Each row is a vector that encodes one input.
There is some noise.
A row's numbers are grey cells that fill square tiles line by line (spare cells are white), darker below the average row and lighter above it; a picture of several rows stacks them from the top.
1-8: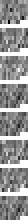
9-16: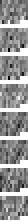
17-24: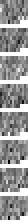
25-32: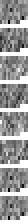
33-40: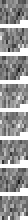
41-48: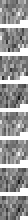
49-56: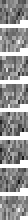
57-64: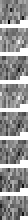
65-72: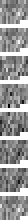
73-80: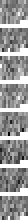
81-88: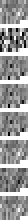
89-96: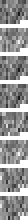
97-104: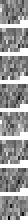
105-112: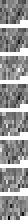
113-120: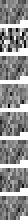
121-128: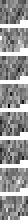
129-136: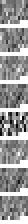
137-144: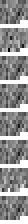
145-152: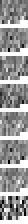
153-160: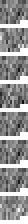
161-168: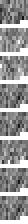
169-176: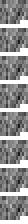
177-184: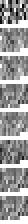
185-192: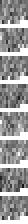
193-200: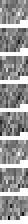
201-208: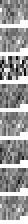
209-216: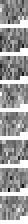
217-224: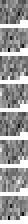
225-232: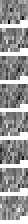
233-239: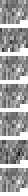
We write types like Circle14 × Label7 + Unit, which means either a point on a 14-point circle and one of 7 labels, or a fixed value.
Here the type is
Bool × Bool × Bool + Unit.
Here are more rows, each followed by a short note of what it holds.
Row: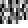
a fixed value
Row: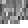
three true/false values
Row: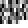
a fixed value
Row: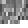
three true/false values
